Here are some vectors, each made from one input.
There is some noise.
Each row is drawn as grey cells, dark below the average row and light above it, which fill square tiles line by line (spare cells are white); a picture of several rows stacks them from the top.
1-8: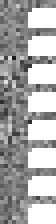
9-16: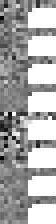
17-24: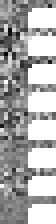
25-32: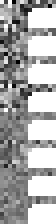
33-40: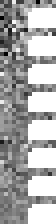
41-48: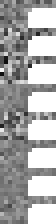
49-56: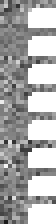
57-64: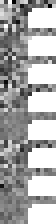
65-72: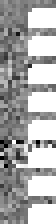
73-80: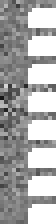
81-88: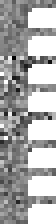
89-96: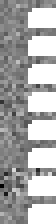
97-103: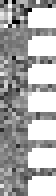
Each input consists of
either a point on a 5-point circle and a true/false value, or a fixed value.
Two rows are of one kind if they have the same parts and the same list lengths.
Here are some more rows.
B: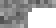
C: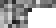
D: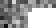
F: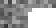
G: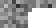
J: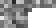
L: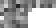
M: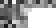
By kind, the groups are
B, D, F, G, J, L, M
C

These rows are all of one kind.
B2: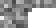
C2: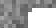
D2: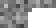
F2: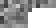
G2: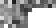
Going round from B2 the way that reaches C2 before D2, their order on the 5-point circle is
B2, G2, C2, D2, F2.
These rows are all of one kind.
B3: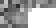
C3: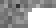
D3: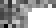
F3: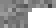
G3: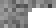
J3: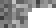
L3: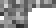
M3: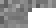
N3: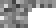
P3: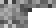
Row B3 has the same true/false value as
C3, F3, G3 and N3.
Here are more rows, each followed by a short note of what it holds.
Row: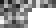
a fixed value
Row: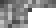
a fixed value
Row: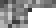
a fixed value
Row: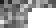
a fixed value
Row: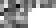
a point on a 5-point circle and a true/false value
